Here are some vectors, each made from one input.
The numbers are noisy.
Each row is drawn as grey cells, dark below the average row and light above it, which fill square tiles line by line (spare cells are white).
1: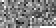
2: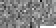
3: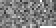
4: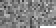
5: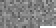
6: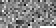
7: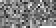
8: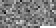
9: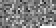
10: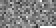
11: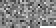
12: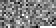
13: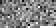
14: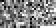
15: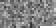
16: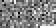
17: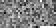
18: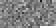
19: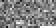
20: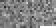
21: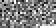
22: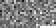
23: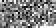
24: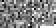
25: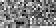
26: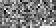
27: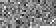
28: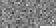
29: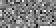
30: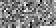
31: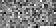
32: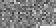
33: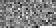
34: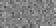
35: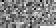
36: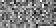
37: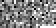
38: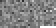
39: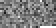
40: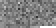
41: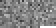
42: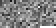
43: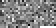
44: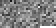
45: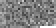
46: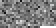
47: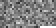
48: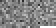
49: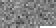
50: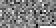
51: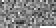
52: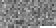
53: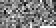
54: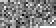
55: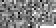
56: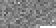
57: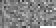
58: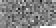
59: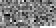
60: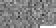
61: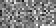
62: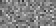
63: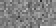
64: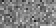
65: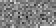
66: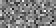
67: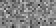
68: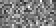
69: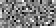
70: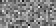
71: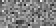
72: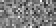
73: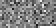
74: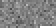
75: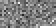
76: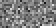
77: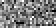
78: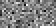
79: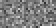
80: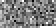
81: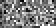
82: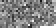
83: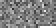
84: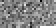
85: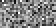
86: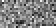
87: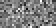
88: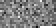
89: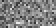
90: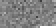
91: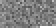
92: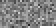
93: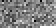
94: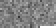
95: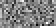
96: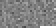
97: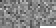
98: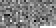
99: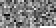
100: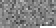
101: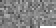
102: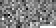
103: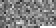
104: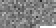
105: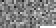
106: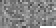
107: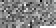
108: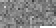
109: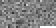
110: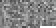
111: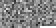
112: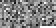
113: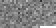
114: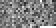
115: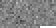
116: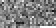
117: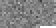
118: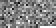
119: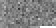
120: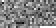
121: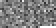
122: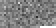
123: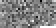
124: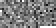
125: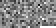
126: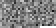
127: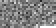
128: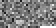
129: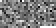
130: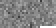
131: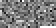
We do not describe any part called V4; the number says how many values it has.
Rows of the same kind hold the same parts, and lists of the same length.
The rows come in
4 kinds.
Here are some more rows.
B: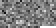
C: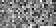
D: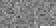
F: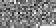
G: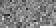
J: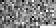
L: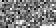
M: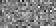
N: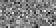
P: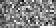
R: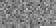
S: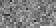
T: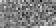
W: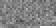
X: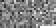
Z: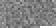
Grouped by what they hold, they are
B, C, L, N, P
D, F, M, X, Z
G, J, S
R, T, W

